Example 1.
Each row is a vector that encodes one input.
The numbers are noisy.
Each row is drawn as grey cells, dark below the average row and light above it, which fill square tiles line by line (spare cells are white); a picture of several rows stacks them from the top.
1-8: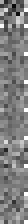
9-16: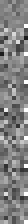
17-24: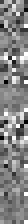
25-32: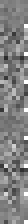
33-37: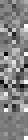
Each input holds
a point on a 4-point line and a true/false value.
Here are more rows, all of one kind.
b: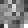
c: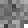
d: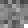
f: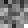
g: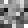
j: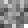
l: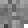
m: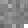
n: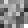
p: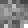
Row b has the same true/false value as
c and f.
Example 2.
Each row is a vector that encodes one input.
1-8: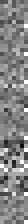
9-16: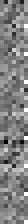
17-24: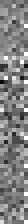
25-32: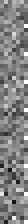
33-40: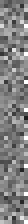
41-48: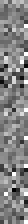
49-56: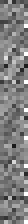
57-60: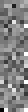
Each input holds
either a point on a 5-point line, or a node of a 7-node tree.
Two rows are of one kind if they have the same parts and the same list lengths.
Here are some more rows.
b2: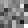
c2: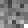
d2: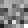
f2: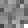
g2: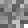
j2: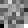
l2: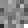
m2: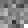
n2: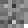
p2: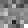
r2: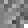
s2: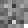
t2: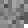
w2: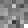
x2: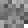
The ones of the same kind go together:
b2, d2, f2, g2, j2, l2, n2, s2
c2, m2, p2, r2, t2, w2, x2

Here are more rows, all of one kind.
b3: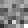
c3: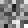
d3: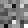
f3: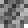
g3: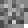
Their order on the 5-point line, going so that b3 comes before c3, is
f3, d3, g3, b3, c3.
